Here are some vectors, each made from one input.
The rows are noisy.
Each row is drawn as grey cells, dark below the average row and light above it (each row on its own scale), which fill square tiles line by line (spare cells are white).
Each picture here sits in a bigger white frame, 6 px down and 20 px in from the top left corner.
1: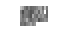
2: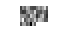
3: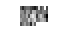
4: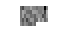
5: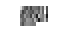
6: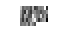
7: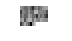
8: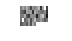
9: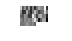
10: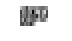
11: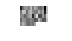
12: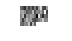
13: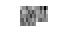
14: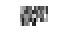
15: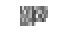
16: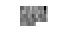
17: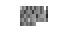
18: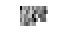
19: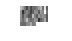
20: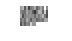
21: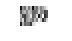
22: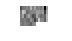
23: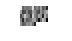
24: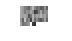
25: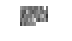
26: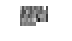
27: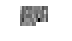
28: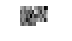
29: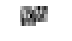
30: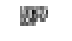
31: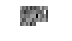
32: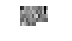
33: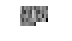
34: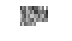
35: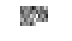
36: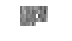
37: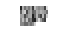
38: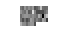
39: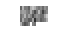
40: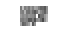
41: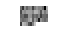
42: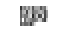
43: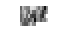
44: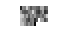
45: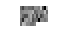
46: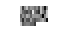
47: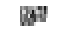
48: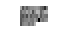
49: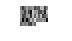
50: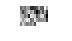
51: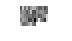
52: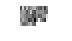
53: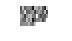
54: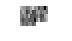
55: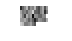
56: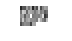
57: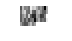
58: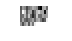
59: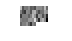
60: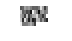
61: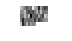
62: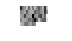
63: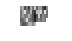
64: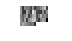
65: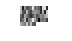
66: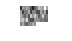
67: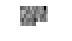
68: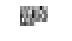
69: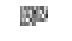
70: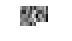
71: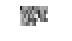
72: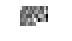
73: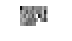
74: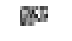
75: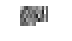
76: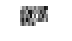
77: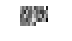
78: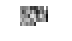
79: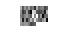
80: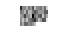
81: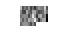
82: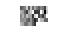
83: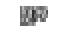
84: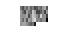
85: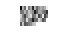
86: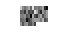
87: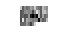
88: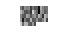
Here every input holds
one of 12 labels and four true/false values.
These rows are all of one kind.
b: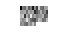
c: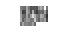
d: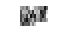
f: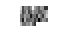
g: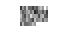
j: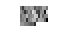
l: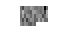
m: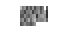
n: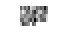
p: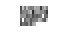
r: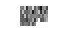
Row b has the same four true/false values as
c and g.
